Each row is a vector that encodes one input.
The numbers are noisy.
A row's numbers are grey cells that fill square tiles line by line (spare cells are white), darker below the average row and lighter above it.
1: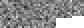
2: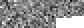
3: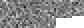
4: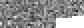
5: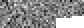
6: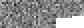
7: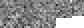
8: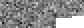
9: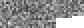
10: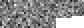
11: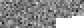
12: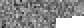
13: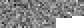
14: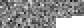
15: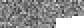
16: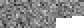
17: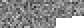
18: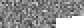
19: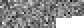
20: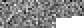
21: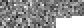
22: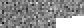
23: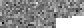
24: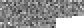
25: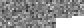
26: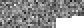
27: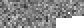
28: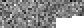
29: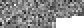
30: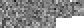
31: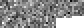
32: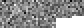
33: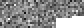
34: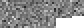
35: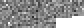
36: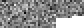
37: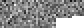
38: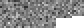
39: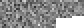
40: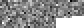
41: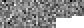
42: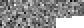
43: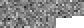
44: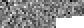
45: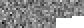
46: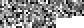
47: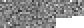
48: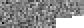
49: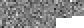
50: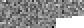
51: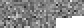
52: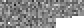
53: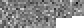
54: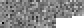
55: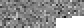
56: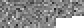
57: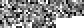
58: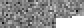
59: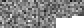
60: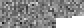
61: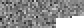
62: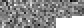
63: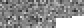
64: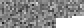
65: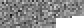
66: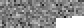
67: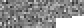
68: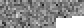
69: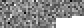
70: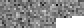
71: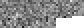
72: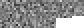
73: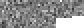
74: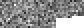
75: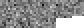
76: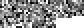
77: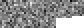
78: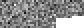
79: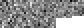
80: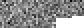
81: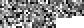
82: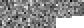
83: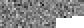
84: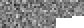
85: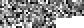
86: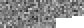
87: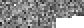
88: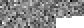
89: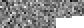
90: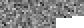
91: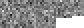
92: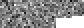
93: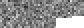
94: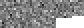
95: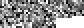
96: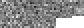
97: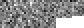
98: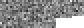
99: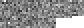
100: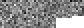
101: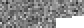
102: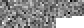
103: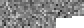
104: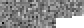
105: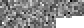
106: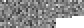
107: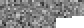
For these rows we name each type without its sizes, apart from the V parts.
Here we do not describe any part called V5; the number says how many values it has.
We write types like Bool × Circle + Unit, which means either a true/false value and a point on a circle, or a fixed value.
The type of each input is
List(Bool × V5).
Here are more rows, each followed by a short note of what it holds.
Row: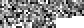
the empty list
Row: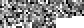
the empty list
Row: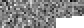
a list of one item
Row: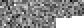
a list of one item
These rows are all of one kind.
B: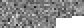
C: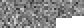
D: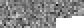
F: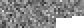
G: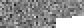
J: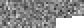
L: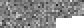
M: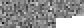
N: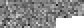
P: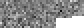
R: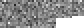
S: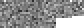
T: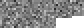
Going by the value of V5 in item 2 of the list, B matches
C, F, G and M.
